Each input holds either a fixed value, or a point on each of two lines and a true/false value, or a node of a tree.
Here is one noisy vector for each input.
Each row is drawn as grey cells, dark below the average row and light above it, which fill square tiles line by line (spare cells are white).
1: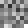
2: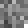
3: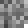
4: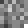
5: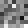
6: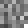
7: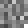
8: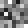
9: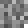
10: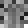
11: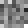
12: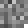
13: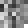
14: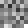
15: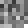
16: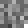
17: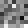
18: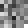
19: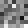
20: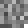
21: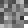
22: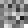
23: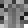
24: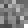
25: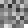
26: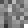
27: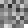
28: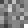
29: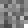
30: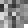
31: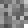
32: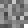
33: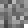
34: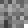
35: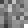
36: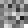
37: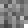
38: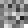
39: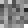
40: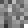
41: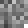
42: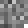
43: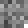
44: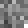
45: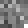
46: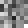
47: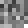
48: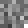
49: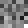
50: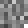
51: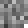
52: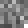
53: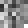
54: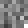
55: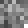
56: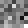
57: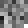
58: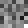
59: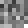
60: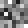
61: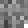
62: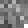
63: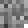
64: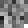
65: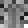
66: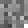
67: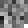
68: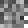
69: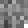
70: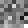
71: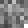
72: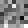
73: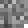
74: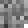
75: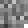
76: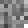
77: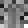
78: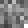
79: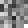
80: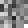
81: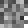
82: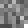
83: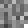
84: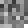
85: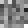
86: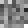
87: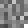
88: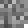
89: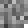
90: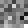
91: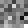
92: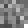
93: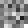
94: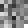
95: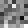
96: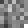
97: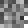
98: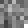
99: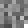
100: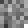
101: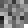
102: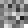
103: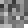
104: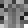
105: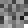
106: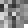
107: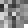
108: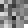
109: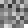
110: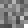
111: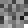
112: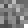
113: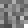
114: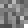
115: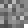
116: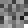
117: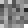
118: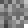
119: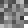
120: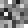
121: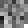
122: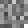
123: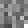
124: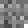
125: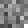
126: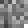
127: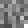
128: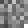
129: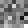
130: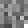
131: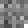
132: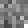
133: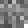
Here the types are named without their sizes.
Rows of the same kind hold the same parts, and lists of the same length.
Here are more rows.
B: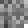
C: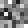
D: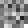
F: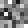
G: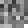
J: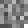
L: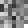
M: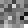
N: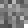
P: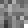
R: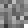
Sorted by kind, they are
B, J, N, P, R
C, F
D, G, L, M

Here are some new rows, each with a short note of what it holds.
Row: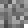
a point on each of two lines and a true/false value
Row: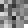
a node of a tree
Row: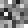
a fixed value
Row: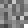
a point on each of two lines and a true/false value
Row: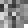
a node of a tree
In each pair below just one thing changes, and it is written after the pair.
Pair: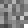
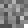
the true/false value
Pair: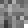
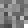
the place on one of the two lines
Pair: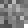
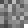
the true/false value
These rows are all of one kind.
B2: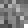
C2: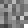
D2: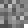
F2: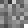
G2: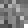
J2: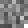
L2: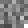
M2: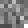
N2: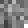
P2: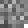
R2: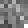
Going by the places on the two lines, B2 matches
D2, G2, P2 and R2.
